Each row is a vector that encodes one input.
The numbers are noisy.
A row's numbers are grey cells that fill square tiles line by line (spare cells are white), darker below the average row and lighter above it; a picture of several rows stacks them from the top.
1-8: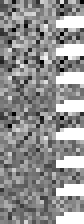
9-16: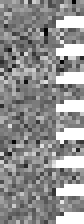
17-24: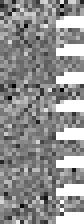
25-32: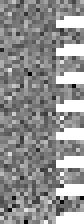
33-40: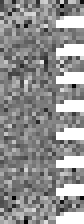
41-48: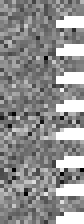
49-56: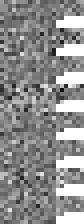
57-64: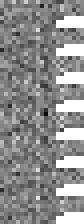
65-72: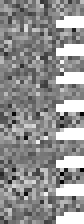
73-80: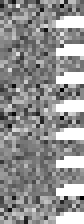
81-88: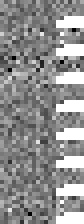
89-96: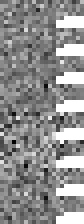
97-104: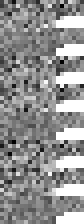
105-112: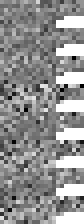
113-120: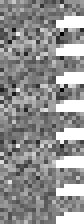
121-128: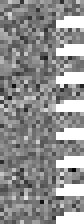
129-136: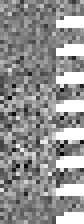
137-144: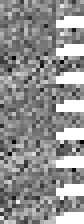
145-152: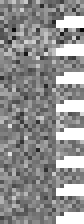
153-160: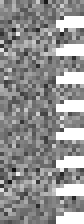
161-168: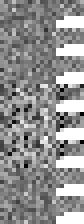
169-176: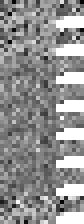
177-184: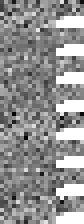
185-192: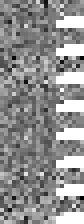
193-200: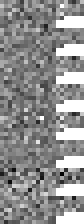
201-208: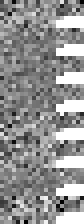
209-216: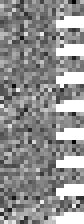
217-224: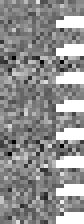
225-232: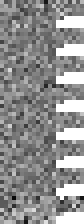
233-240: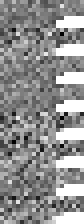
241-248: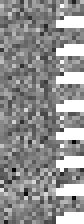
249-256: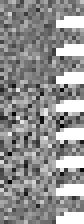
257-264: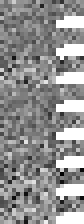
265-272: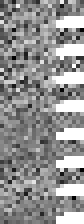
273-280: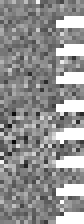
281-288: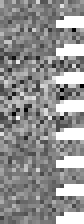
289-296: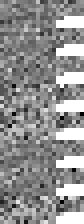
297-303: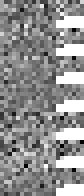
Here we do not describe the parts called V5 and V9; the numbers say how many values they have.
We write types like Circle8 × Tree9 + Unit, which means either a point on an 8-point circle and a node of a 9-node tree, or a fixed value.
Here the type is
Line6 × V9 + (Line8 + Tree10) × V5.
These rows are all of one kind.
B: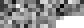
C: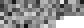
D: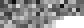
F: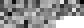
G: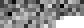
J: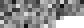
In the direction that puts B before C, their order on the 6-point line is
G, D, B, J, C, F.
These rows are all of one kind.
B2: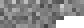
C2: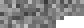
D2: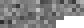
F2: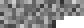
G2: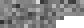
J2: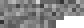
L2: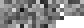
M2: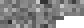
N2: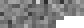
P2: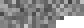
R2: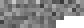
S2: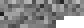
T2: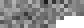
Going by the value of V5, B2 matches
L2 and M2.
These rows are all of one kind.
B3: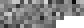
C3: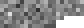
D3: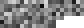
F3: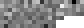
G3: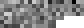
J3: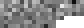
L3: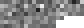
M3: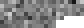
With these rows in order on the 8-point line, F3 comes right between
B3 and G3.
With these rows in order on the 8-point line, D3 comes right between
J3 and M3.
